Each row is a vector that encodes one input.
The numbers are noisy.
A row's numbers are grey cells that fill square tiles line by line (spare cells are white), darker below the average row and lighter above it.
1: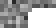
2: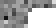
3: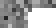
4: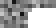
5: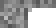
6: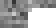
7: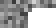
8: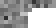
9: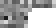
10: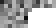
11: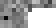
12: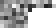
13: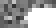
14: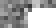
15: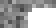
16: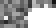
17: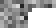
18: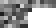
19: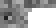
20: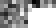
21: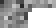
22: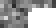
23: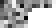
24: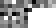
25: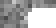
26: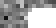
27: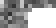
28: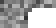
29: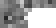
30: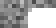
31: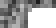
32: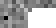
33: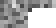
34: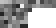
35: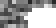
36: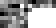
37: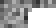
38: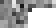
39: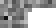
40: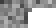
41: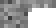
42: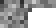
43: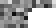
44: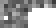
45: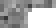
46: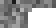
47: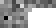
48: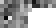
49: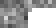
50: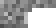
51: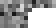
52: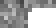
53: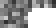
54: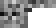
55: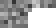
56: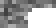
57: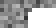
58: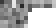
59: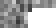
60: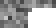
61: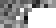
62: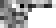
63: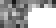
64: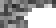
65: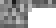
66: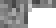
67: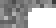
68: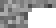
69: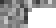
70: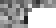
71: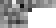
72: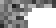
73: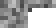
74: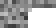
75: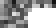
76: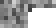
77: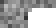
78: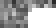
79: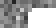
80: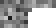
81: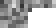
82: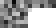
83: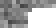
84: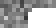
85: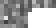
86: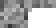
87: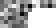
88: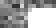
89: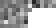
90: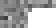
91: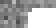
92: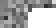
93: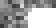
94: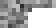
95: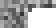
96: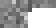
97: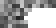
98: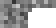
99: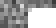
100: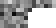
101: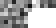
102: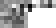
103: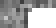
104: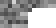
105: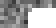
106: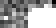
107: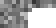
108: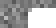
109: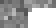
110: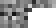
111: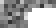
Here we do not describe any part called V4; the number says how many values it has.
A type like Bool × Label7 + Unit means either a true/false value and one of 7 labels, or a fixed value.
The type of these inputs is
List2(Bool × V4).
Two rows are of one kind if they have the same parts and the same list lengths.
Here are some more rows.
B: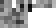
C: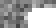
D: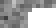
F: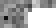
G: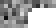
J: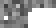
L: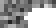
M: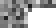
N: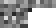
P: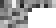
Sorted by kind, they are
B, C, D, F, G, M, P
J, L
N

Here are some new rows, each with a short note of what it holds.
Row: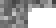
a list of one item
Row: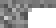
a list of one item
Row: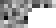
a list of two items
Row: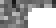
a list of one item
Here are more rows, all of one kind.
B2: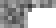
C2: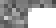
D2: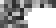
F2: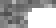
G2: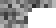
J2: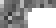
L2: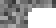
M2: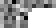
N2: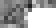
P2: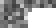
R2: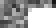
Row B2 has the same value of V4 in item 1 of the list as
D2, F2 and N2.
